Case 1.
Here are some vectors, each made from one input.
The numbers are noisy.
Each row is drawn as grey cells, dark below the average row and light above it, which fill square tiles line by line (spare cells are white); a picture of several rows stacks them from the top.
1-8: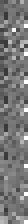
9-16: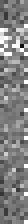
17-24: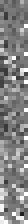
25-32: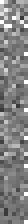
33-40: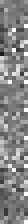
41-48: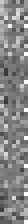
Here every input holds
a point on a 5-point line.
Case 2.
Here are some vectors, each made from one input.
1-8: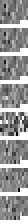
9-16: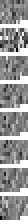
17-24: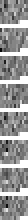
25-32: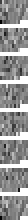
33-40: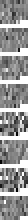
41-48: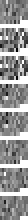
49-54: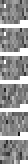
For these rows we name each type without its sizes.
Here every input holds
either a fixed value, or a node of a tree.
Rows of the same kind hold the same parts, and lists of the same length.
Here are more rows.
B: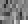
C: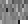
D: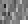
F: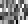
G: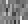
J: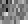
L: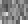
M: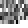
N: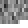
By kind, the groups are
B, C, D, G, J, L, N
F, M

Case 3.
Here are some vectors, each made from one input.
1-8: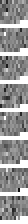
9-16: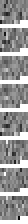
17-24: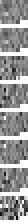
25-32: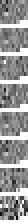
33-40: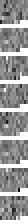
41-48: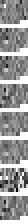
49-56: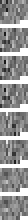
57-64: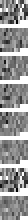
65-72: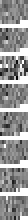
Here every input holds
either a fixed value, or a node of an 8-node tree.
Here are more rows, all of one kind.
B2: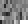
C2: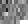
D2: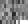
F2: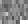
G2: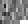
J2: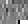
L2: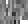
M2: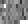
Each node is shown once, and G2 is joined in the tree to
B2 and J2.
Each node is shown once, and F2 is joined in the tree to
C2, J2 and M2.
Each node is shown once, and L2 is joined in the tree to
D2 and J2.
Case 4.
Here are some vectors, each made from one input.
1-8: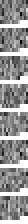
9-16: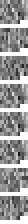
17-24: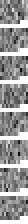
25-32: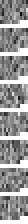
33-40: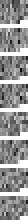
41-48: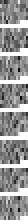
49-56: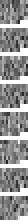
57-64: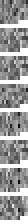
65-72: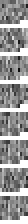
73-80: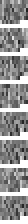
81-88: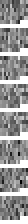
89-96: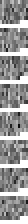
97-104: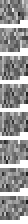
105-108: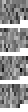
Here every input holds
a point on an 11-point circle.
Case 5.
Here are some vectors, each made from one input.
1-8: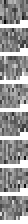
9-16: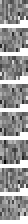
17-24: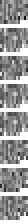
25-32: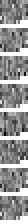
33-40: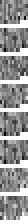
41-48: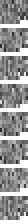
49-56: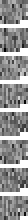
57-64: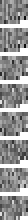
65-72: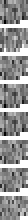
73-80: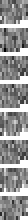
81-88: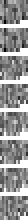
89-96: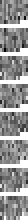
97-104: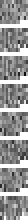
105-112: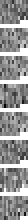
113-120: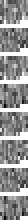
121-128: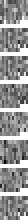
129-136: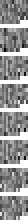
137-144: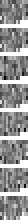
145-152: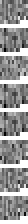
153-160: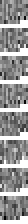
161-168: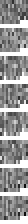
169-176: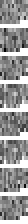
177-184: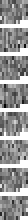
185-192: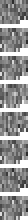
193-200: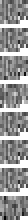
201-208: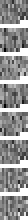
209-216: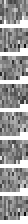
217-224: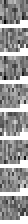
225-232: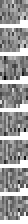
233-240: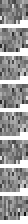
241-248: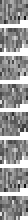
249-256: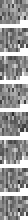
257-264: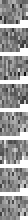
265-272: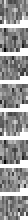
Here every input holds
three true/false values.
